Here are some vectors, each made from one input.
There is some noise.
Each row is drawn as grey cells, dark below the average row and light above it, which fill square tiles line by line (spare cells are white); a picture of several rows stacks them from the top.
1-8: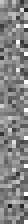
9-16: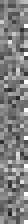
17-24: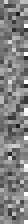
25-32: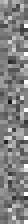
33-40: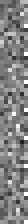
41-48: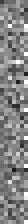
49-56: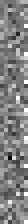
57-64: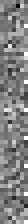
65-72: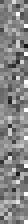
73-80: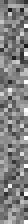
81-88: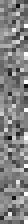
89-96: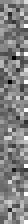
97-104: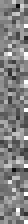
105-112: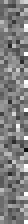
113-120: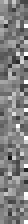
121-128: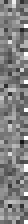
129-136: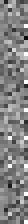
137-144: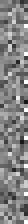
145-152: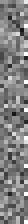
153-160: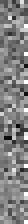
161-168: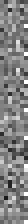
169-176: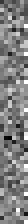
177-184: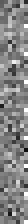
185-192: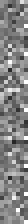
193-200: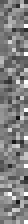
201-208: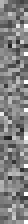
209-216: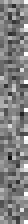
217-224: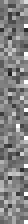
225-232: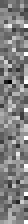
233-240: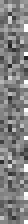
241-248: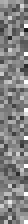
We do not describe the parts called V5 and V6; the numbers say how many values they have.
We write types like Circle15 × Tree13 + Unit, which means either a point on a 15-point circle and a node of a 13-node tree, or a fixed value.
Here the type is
Bool × Circle9 × Line3 × Line3 + List2(V5) × V6.
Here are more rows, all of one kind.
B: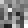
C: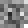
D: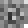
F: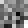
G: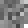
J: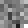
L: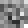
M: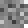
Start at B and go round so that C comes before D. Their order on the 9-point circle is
B, M, G, J, C, L, F, D.
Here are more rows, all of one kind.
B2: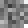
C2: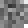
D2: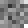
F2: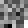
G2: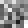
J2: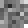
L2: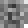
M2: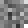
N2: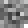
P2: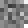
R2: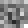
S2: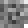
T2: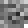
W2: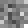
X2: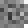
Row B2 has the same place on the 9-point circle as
C2, D2, J2 and P2.
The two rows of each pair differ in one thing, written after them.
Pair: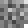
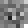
the place on one of the two 3-point lines
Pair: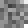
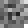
the place on the 9-point circle
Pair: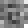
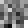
the true/false value
